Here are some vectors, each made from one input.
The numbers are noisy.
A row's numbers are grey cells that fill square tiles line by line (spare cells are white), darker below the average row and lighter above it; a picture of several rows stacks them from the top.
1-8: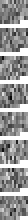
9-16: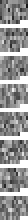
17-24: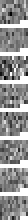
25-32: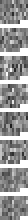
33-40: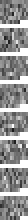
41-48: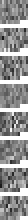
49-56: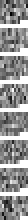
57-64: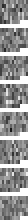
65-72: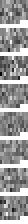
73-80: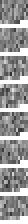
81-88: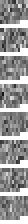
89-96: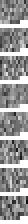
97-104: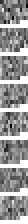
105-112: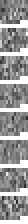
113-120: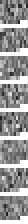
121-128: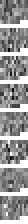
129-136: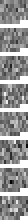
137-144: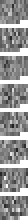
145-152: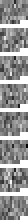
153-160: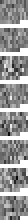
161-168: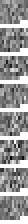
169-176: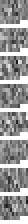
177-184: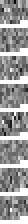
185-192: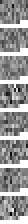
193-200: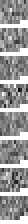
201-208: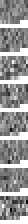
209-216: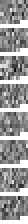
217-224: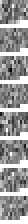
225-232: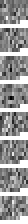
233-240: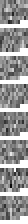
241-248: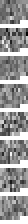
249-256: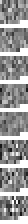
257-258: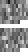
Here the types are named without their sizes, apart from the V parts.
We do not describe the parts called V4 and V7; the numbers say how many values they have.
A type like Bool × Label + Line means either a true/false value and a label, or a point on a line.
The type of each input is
Bool × Bool × Bool × Bool × (Line × (Line + V7) + V4).
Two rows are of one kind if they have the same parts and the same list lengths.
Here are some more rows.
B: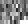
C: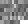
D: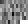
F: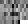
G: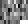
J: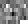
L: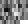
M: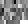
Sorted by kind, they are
B, C, F, L
D, M
G, J

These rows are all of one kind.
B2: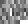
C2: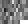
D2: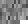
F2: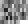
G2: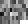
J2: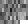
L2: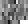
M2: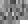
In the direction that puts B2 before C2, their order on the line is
M2, G2, F2, B2, J2, D2, L2, C2.
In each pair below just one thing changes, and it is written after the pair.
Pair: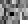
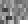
the place on the line
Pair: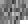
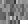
one of the four true/false values
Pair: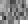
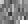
one of the four true/false values
